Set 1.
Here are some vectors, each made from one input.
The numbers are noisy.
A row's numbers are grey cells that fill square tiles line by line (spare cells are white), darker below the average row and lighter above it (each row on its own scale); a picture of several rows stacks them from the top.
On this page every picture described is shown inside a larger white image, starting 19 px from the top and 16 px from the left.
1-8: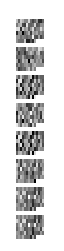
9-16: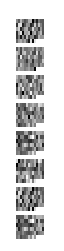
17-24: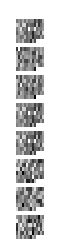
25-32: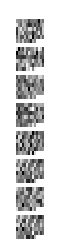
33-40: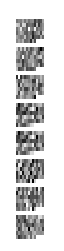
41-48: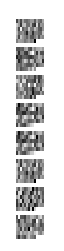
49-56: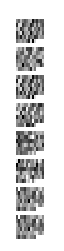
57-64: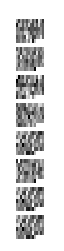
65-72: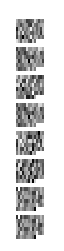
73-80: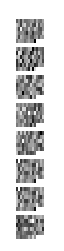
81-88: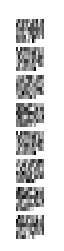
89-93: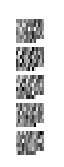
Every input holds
a point on a 15-point circle.
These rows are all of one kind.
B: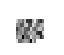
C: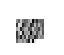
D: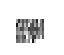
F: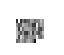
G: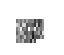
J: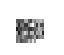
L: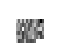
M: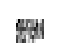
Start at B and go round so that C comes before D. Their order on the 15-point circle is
B, L, C, D, M, J, F, G.
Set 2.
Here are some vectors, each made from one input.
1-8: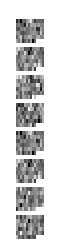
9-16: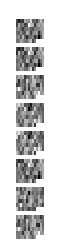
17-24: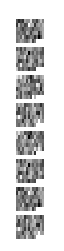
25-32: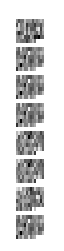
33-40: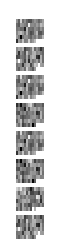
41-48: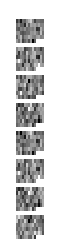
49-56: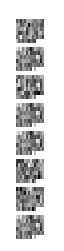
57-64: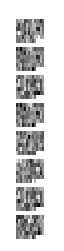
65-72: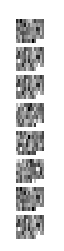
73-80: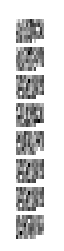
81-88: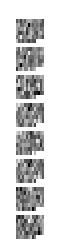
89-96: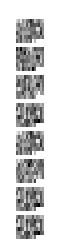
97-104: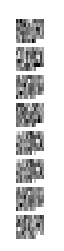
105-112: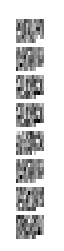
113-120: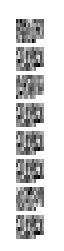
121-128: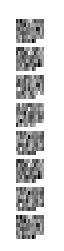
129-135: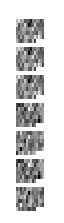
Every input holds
three true/false values.
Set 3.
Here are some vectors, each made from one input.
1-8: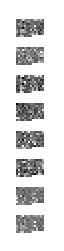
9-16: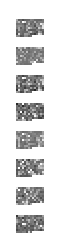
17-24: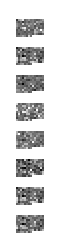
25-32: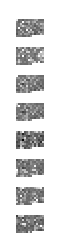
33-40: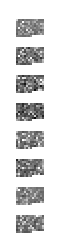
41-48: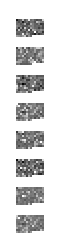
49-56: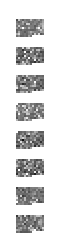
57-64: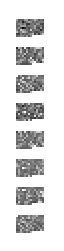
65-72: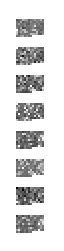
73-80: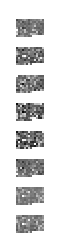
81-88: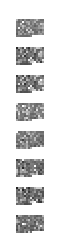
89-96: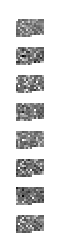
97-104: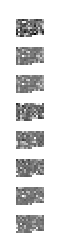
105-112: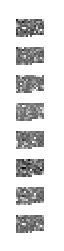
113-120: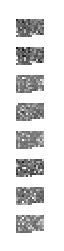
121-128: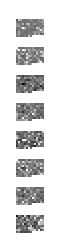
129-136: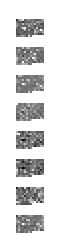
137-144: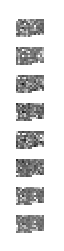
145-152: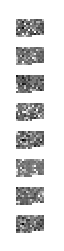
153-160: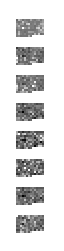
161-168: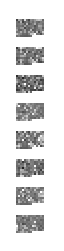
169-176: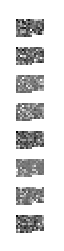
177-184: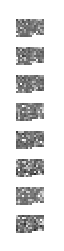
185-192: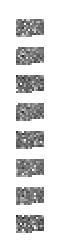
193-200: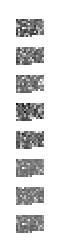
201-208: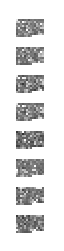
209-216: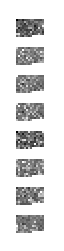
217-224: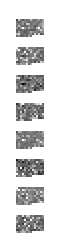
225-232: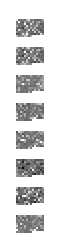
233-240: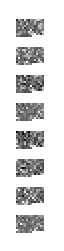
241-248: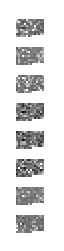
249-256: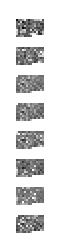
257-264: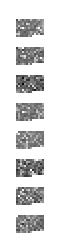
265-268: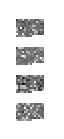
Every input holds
a point on an 11-point line.
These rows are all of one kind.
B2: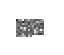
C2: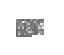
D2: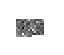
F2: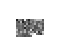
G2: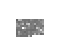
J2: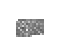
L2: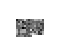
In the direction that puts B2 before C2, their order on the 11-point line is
G2, B2, D2, C2, F2, L2, J2.
